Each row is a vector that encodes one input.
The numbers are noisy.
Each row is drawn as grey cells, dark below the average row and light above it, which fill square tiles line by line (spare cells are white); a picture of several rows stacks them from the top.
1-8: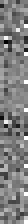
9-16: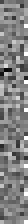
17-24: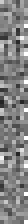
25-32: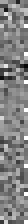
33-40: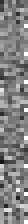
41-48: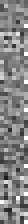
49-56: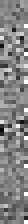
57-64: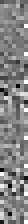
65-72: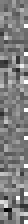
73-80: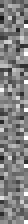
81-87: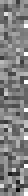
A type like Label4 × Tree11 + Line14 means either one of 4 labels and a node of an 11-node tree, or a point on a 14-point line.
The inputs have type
Bool × Line5 + Line9.
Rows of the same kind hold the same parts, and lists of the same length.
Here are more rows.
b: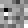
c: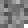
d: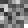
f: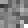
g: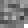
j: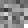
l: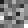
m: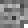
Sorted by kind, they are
b, g
c, d, f, j, l, m

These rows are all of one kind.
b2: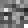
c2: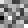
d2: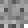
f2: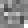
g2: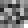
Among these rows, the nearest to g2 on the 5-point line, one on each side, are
b2 and c2.
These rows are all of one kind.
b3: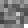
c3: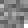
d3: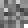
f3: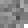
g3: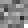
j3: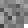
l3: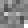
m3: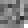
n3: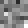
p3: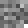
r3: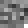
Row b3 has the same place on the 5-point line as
g3 and l3.
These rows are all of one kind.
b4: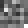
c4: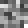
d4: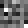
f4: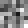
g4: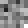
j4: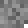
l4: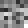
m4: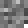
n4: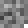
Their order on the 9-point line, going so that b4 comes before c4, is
g4, f4, m4, j4, d4, b4, l4, c4, n4.
